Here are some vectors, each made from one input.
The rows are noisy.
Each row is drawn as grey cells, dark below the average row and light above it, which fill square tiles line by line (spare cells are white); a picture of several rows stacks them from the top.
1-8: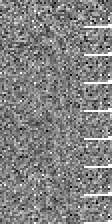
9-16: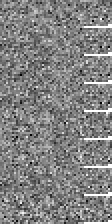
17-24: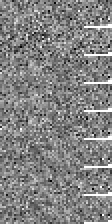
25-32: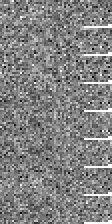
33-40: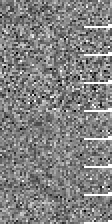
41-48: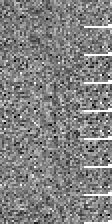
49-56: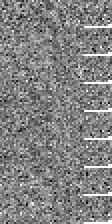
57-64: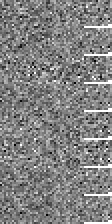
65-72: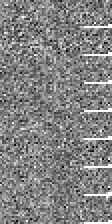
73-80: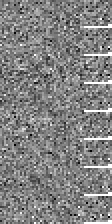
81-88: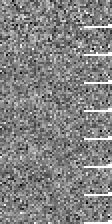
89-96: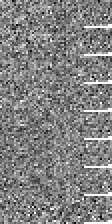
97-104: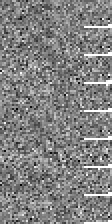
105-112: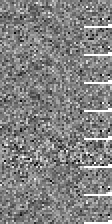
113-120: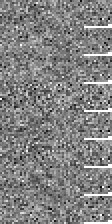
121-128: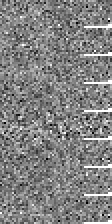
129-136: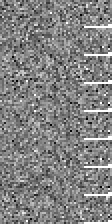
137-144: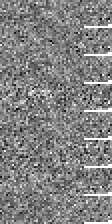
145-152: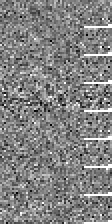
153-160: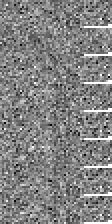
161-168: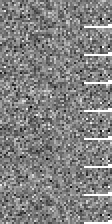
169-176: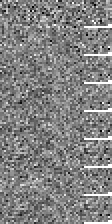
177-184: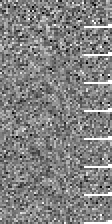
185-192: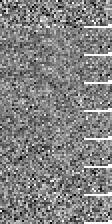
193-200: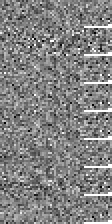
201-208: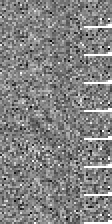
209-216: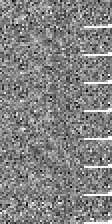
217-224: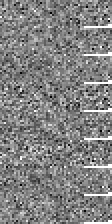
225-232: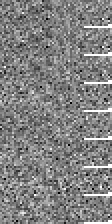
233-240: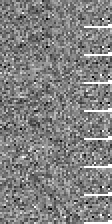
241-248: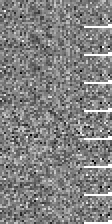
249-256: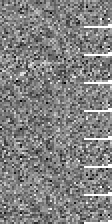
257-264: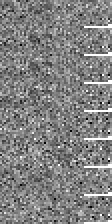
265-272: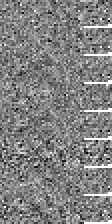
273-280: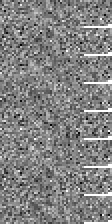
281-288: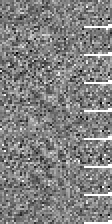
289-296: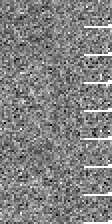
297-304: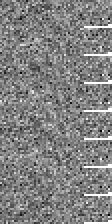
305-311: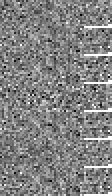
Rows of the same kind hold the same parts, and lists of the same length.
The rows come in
6 kinds.
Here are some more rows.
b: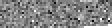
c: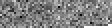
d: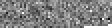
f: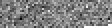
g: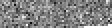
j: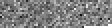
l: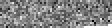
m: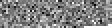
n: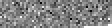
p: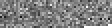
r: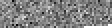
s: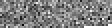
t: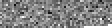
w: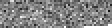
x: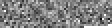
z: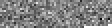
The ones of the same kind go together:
b, n, t
c, f, j, x, z
d, p, s
g, r
l, w
m

